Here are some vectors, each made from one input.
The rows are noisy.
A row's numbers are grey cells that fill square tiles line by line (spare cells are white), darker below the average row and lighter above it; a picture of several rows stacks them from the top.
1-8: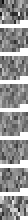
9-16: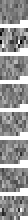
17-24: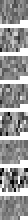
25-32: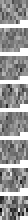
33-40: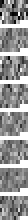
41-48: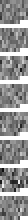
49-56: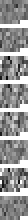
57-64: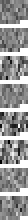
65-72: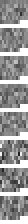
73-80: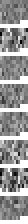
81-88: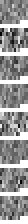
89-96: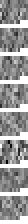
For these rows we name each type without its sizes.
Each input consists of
a point on a line, together with either a fixed value, or two labels.
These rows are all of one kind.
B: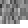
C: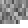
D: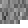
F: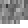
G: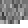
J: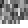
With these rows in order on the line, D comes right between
G and J.
